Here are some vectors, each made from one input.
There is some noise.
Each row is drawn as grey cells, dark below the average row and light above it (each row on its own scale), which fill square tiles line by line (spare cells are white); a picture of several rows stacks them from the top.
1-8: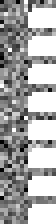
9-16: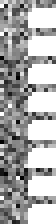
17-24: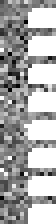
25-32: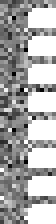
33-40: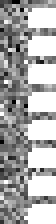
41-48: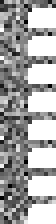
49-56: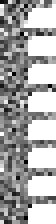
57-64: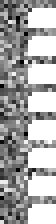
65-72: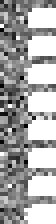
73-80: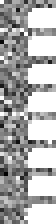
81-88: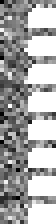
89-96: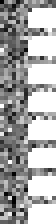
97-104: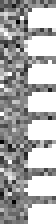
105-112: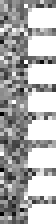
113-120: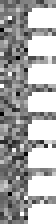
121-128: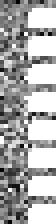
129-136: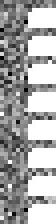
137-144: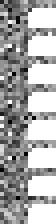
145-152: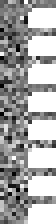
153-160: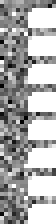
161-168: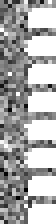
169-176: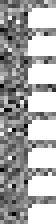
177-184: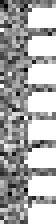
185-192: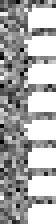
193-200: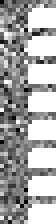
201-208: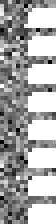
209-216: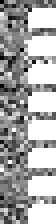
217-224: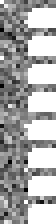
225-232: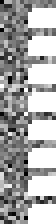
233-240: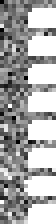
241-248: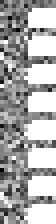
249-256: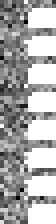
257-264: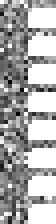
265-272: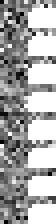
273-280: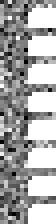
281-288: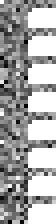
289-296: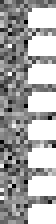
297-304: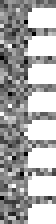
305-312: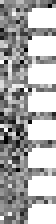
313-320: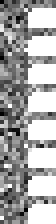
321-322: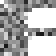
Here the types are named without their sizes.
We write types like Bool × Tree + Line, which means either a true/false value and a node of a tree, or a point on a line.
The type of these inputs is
(Bool × Bool × Bool × Bool + Unit) × Circle + Tree.
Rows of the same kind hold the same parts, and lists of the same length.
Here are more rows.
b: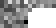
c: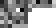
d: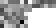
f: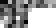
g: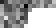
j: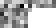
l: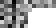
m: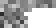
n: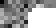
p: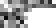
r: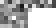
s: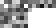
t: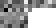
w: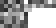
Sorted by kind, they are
b, c, f, g, l, n
d, j, m, p, r, s
t, w

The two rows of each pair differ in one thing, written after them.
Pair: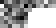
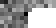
the place on the circle
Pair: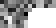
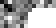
one of the four true/false values
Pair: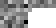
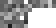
one of the four true/false values
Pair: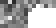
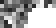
the place on the circle
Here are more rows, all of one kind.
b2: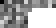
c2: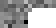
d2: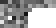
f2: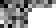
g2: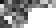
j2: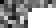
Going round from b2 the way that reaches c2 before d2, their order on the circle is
b2, c2, j2, f2, g2, d2.
